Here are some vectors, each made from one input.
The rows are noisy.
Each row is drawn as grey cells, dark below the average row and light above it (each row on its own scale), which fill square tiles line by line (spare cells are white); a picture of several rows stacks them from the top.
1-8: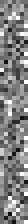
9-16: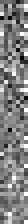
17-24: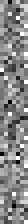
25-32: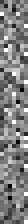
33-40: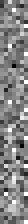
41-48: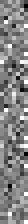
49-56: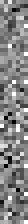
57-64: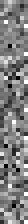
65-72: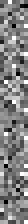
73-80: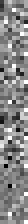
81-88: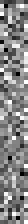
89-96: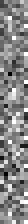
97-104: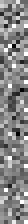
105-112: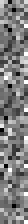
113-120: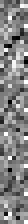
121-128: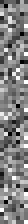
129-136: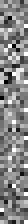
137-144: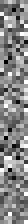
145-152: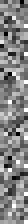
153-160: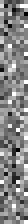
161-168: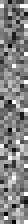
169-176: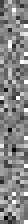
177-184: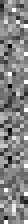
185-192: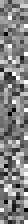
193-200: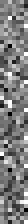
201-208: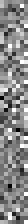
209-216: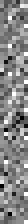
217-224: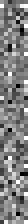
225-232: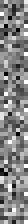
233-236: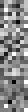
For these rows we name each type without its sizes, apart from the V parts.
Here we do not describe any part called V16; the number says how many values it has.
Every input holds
either a point on a circle, a true/false value and a value of V16, or a fixed value.
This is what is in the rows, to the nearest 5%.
About 95% of them hold a point on a circle, a true/false value and a value of V16. The rest hold a fixed value.
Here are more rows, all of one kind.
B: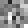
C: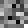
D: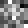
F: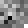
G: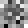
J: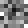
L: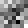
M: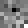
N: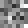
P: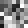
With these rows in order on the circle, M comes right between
D and J.
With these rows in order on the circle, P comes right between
L and N.
